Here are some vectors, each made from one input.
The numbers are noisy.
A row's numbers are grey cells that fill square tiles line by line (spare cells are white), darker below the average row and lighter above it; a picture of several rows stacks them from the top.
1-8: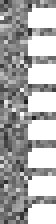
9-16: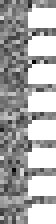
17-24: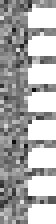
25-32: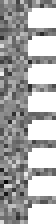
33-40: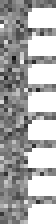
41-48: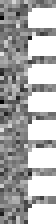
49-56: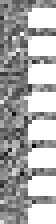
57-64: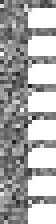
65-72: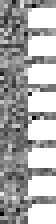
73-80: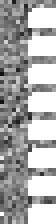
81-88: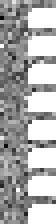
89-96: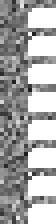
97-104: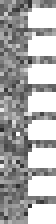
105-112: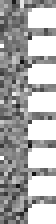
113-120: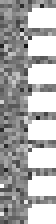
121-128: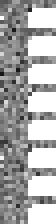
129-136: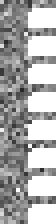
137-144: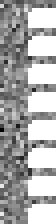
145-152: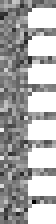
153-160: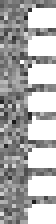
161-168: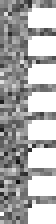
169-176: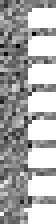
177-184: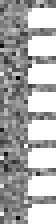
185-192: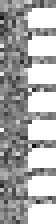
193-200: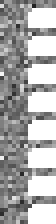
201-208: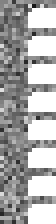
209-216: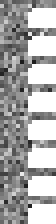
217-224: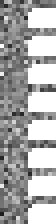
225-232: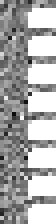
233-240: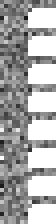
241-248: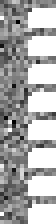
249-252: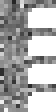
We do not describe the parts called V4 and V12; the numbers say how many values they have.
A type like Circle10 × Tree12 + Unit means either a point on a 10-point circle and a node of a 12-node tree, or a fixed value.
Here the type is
Bool × V4 + Circle13 × V12.
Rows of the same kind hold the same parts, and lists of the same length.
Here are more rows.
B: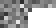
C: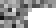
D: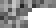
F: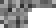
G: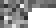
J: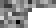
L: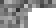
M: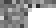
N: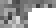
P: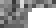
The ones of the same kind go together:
B, F, G, J, L, M, N
C, D, P

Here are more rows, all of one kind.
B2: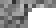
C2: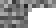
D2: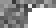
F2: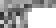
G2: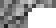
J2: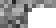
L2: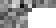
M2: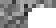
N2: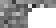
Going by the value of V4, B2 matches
G2, J2 and M2.
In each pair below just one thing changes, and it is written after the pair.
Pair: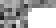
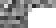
the true/false value
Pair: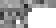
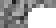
the true/false value
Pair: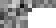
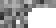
the value of V4
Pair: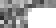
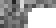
the true/false value
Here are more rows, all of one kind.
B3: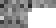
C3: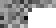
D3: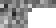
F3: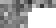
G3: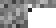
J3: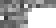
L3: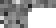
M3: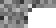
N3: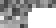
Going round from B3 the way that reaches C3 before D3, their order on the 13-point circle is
B3, L3, J3, F3, C3, M3, G3, D3, N3.
